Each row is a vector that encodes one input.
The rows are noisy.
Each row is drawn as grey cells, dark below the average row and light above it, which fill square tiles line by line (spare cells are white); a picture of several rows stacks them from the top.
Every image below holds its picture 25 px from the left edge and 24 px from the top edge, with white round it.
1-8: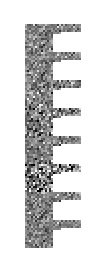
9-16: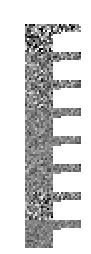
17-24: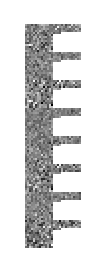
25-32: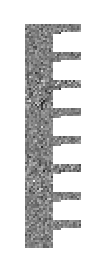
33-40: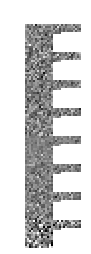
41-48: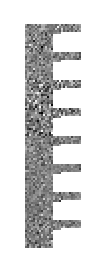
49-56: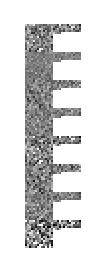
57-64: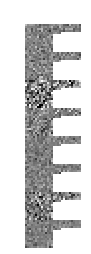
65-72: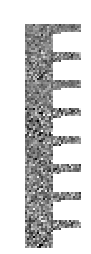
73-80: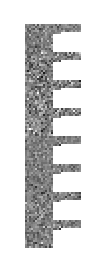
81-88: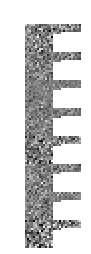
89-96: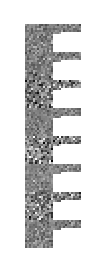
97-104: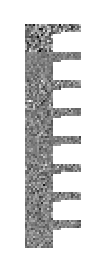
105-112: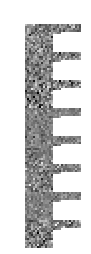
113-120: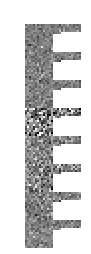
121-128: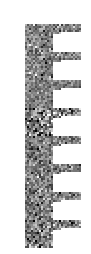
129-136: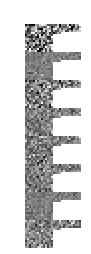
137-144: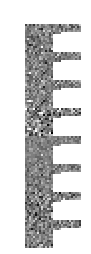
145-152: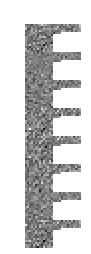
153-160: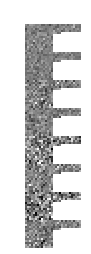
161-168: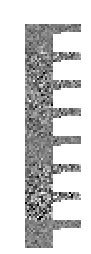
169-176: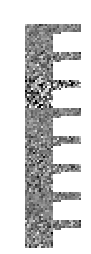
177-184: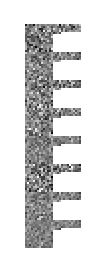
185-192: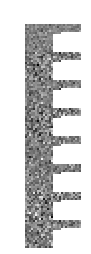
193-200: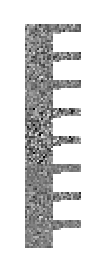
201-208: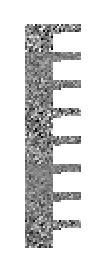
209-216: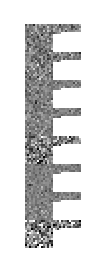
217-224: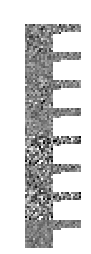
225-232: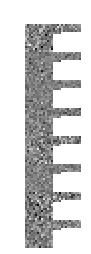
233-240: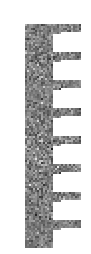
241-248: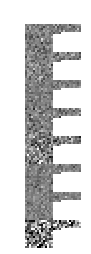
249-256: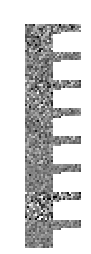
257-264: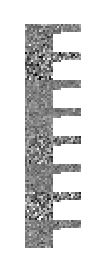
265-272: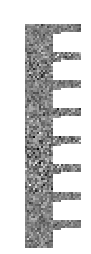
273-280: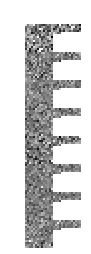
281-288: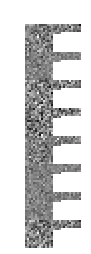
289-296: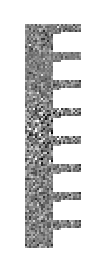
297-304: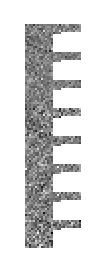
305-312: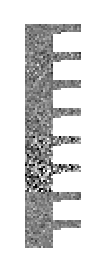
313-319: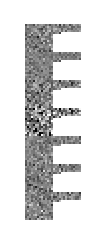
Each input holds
one of 5 labels, a point on a 10-point line and a true/false value.
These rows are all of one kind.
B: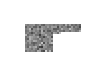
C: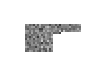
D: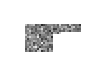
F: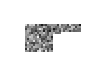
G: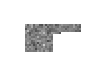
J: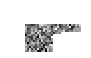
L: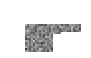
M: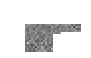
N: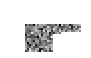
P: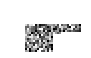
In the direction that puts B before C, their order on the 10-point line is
B, M, D, J, C, L, P, G, N, F.
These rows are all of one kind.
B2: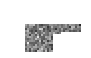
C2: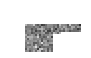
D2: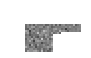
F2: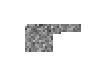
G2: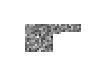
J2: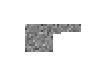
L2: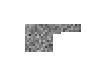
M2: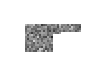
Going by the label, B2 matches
G2 and L2.
